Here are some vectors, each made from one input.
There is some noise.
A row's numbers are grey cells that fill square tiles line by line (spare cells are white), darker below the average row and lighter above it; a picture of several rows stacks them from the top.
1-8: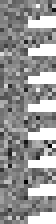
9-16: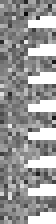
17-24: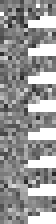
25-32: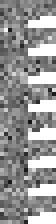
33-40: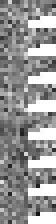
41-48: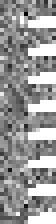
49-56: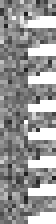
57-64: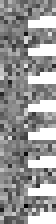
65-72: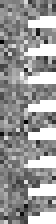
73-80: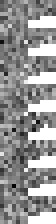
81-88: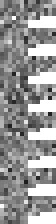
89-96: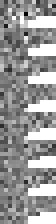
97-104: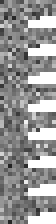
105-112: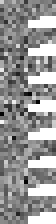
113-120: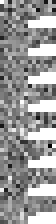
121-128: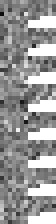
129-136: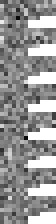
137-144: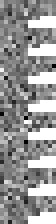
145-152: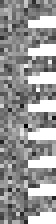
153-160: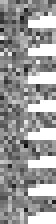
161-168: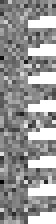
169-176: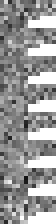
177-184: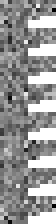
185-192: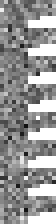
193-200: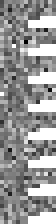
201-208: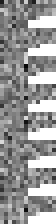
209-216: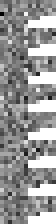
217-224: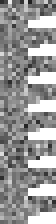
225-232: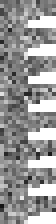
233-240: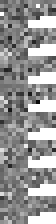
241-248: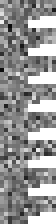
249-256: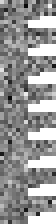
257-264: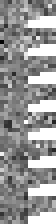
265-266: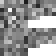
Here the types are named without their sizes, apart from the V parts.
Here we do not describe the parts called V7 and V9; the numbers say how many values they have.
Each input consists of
a value of V9, together with either a node of a tree, or a true/false value and a value of V7.
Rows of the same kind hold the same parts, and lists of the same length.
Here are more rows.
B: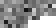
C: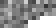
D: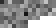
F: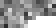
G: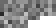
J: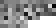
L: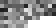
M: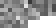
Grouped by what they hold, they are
B
C, D, F, G, J, L, M

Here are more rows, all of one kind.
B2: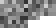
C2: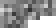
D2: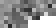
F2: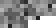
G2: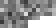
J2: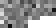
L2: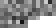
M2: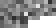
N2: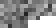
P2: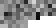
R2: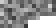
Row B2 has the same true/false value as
G2, L2, M2 and R2.
